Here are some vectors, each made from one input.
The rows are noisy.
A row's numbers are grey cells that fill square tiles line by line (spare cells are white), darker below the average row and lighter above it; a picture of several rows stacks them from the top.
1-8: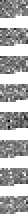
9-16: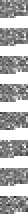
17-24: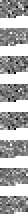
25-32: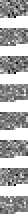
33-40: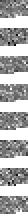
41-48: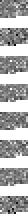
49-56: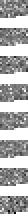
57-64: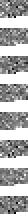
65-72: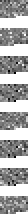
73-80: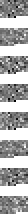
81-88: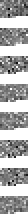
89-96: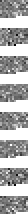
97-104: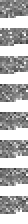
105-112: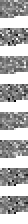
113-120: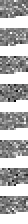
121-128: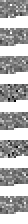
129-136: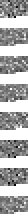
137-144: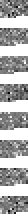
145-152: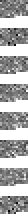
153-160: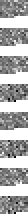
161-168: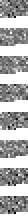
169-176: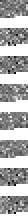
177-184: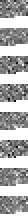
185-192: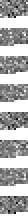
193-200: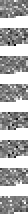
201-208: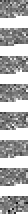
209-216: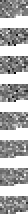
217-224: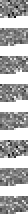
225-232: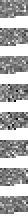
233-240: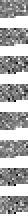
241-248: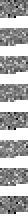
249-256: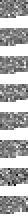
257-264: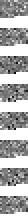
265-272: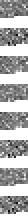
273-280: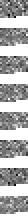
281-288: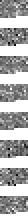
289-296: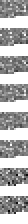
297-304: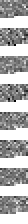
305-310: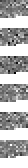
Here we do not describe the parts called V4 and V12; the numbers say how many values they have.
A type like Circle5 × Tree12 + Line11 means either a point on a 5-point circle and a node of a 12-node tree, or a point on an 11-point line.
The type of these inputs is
Bool × V12 + Tree11 × V4 + Unit.
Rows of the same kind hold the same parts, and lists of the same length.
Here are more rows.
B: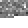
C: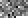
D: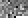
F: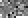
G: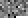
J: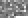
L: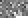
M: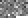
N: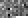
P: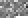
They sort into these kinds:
B, J, L, M, P
C, D, F, G
N

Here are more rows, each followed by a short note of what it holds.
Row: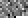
a node of an 11-node tree and a value of V4
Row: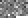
a true/false value and a value of V12
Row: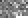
a true/false value and a value of V12
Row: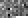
a fixed value
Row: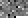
a node of an 11-node tree and a value of V4
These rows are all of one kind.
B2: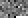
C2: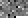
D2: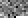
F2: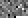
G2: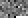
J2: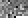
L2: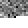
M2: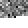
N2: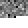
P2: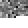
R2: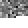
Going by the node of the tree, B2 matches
D2, G2, L2 and P2.
